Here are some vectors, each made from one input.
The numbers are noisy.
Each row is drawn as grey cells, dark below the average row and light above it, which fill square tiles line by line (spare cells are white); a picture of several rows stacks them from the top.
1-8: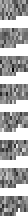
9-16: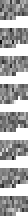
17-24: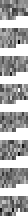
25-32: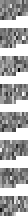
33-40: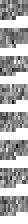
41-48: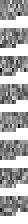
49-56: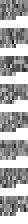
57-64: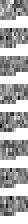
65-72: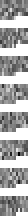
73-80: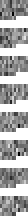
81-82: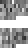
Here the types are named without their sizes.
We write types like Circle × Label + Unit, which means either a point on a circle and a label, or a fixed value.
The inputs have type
(Label + Line) × Line.
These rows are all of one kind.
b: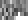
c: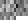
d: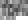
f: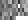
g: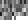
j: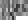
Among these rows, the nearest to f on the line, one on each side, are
b and d.
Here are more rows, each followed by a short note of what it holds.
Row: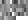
a point on each of two lines
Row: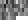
a label and a point on a line
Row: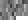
a label and a point on a line
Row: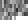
a label and a point on a line
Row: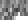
a label and a point on a line
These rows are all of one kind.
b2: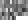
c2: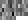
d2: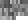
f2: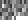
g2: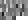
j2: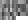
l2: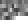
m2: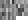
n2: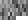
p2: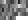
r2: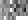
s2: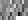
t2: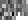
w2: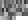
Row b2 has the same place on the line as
g2, j2 and m2.
